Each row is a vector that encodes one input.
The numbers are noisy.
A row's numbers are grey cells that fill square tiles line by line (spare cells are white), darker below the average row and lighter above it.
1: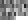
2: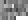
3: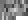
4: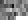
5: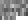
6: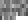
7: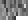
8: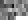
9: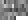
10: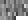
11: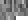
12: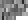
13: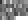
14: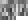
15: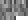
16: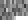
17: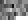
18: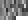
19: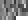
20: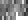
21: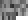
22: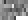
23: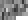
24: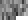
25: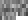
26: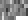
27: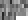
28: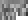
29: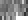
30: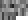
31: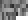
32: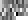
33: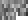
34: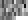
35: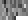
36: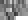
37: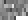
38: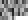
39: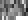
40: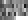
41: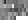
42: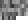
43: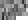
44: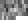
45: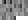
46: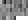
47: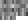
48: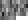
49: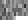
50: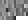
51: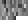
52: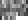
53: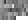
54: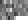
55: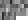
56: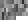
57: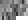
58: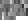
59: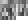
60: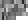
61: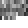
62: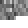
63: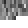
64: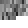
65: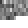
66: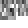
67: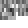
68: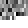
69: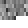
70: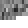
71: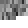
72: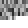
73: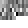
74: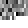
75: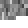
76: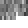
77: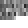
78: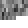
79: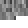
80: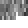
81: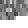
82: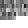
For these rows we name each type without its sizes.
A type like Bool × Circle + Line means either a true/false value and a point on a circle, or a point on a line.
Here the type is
Bool × Bool × Bool × Bool + Circle.
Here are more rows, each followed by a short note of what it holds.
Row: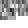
a point on a circle
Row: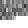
four true/false values
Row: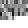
a point on a circle
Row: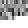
a point on a circle
